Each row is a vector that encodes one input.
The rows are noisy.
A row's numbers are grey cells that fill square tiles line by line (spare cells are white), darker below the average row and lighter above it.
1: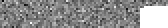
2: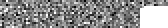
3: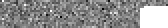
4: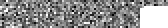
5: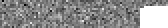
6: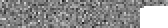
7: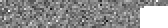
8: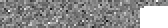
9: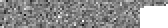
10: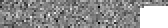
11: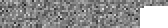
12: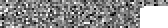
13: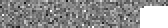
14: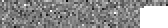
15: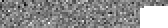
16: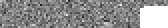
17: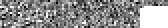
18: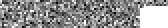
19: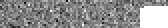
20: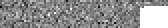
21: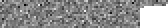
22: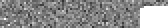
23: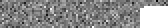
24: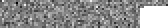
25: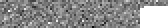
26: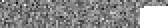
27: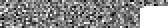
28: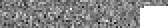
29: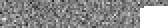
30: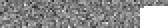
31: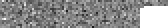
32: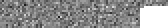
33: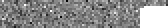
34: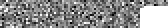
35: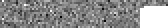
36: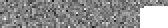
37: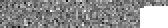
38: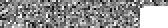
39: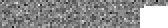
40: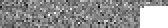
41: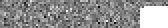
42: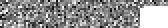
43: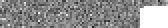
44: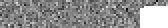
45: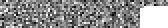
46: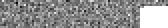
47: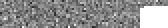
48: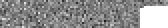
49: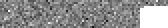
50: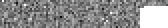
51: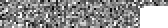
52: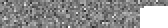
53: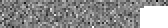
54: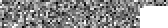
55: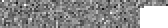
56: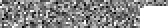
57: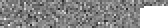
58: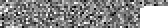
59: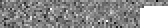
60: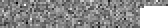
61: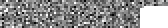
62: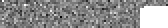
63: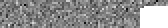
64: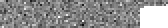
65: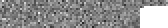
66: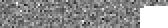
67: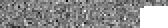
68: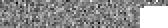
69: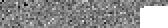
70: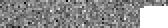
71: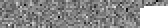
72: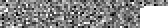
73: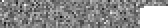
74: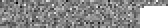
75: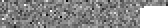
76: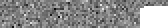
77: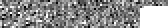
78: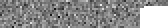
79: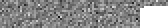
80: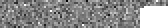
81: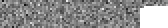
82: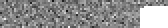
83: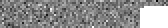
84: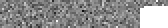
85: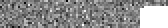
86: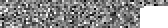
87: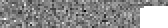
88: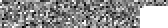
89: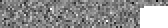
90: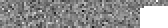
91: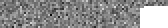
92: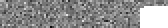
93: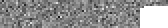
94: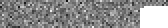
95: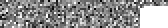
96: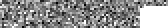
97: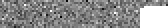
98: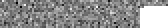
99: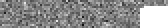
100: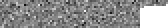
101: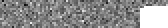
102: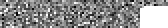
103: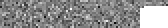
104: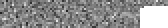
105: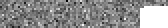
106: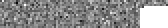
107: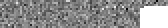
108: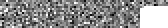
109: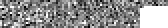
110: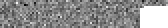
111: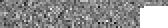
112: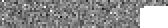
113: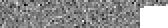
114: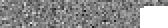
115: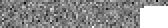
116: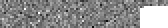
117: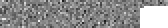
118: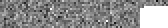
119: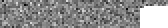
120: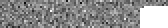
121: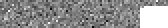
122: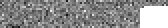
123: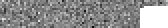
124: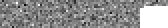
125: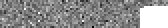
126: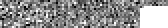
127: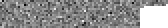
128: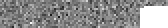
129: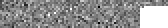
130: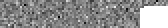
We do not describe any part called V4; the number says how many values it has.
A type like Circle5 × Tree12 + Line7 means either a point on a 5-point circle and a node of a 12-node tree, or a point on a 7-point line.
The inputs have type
Bool × (Circle9 + Line6) + V4.
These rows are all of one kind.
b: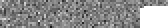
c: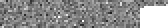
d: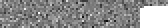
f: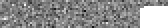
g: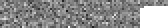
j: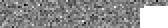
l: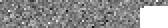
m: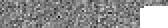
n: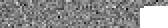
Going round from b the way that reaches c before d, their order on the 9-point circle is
b, n, f, g, m, l, c, j, d.
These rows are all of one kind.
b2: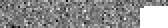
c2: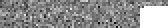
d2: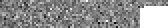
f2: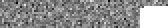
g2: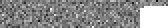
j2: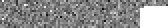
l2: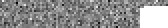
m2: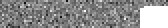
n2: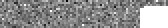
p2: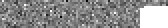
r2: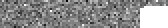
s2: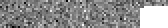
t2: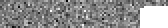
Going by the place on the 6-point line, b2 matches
n2, r2, s2 and t2.
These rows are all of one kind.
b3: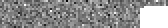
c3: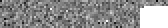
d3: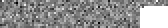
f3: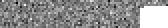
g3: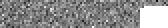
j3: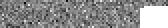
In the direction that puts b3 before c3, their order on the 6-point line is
b3, j3, g3, c3, f3, d3.
